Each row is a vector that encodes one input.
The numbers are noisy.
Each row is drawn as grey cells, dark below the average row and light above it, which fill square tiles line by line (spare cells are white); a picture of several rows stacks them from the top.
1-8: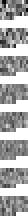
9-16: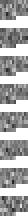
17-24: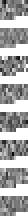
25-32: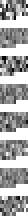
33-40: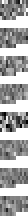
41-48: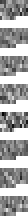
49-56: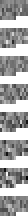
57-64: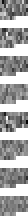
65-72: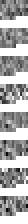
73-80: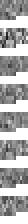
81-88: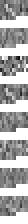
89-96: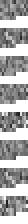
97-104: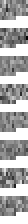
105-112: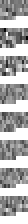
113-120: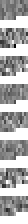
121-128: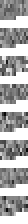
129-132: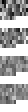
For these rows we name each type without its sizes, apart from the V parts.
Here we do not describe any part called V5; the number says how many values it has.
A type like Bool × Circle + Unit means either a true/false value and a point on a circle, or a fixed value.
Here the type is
List(Bool × V5 + Line).
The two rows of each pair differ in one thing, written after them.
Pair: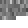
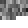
the true/false value in item 1 of the list
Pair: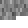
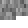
the value of V5 in item 2 of the list
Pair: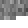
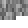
the value of V5 in item 2 of the list
